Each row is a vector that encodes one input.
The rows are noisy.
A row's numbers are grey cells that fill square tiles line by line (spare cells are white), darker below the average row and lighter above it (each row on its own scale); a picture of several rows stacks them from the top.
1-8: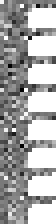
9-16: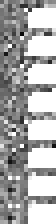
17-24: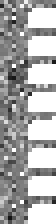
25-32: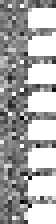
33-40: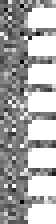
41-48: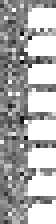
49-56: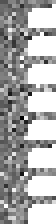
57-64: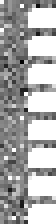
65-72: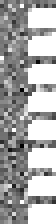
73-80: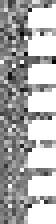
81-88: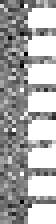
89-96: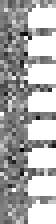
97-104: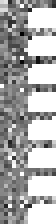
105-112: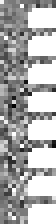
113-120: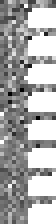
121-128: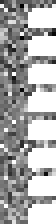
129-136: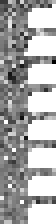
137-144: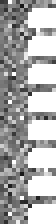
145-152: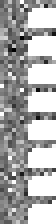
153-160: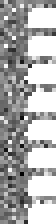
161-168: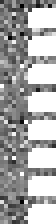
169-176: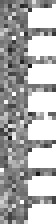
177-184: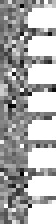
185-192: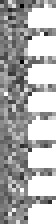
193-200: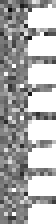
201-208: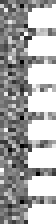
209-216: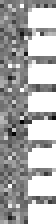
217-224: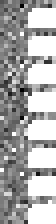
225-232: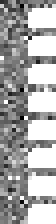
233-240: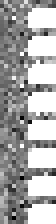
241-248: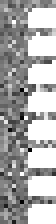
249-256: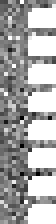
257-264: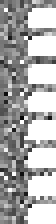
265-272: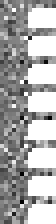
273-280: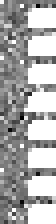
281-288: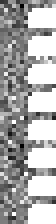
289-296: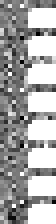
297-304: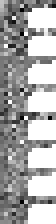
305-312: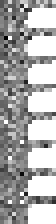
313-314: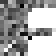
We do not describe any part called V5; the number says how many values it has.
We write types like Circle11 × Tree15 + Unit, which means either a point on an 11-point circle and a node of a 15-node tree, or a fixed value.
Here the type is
Bool × Bool × Bool + (Circle11 + V5) × Label6 + Unit.
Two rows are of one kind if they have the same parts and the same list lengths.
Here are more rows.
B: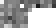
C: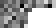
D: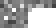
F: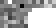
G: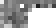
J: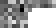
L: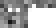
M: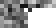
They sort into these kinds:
B, D, G
C, F, M
J
L

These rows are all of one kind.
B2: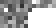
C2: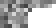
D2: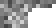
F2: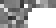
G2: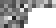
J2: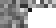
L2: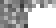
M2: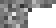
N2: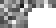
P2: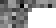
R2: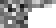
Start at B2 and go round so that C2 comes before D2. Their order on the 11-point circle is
B2, N2, L2, R2, C2, J2, M2, P2, G2, D2, F2.
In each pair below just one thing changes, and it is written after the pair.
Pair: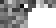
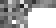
the value of V5
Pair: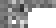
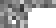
the value of V5
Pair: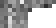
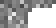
the value of V5
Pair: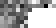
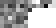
the value of V5
